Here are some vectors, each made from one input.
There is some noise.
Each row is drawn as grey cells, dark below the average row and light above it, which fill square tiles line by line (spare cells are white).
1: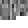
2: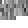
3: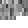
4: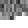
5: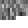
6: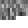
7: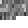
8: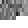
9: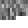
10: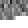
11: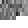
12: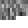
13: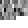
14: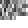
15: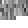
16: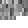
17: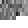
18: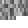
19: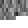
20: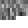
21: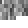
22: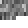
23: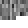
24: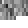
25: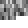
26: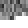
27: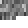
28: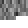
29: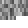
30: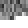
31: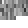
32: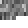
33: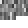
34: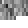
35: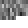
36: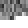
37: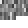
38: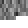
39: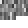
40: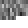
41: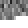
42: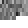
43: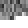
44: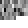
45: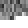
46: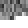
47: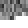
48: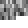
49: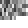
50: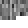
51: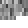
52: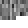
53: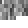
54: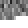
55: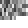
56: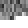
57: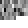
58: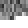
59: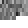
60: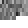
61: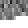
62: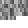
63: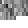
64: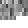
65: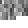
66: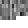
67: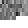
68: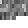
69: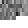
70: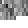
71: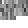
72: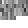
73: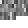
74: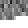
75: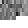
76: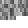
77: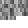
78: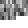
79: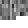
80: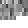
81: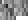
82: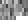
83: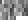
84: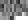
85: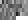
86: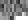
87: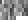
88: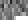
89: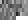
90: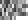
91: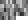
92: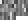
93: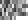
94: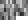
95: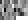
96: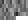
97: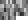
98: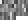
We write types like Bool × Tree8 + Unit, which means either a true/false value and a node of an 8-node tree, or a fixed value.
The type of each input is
Label5 + Line11.
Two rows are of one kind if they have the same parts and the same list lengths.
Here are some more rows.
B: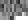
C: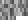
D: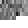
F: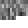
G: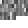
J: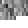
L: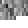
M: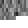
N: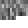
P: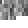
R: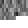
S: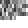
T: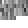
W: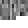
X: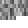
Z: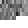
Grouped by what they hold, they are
B, D, F, G, M, N, R, S, W, Z
C, J, L, P, T, X

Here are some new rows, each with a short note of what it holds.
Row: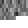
a point on an 11-point line
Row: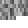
one of 5 labels
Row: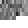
a point on an 11-point line
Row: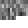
a point on an 11-point line
